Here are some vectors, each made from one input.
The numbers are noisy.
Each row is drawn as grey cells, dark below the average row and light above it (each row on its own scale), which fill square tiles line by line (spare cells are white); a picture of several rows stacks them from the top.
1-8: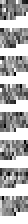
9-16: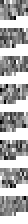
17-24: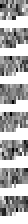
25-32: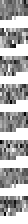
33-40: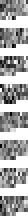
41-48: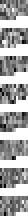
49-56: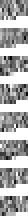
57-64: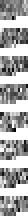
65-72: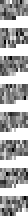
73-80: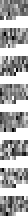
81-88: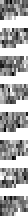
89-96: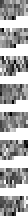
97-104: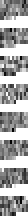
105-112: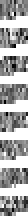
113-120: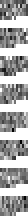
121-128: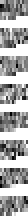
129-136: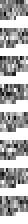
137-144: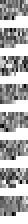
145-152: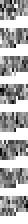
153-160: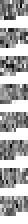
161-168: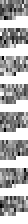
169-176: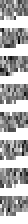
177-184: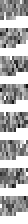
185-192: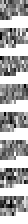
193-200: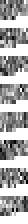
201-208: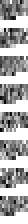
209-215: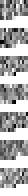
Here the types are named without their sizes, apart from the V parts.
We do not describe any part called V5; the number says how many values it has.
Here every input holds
a point on a circle, together with either a point on a circle, or a value of V5.
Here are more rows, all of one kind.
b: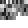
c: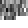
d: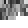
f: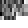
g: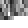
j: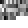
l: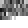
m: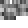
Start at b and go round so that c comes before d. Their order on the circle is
b, c, g, j, m, l, d, f.
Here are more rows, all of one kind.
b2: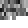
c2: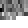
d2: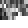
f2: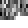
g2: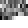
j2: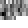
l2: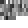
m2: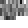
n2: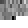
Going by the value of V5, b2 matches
c2 and f2.
